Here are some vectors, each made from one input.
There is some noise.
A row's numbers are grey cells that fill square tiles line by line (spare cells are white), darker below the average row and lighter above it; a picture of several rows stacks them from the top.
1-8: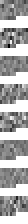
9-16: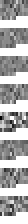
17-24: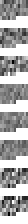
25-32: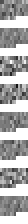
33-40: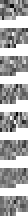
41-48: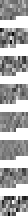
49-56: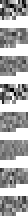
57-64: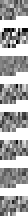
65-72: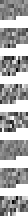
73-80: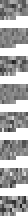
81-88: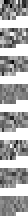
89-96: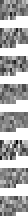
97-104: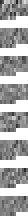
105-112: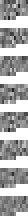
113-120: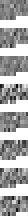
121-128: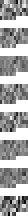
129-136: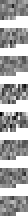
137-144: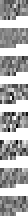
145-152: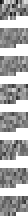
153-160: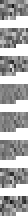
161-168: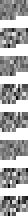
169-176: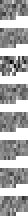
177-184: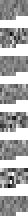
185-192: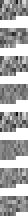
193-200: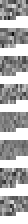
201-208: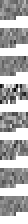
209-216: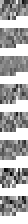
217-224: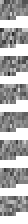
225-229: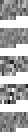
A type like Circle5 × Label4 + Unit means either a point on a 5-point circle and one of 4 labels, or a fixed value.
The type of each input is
Bool × Circle18.
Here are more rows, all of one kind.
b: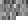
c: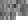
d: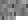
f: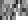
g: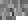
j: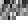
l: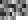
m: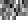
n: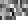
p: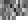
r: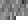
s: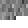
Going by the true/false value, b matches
d, m and p.
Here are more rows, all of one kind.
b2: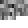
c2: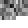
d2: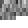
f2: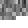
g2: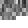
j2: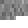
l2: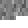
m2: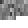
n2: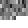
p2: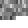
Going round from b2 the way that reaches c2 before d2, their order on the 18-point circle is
b2, c2, g2, f2, p2, j2, l2, d2, m2, n2.
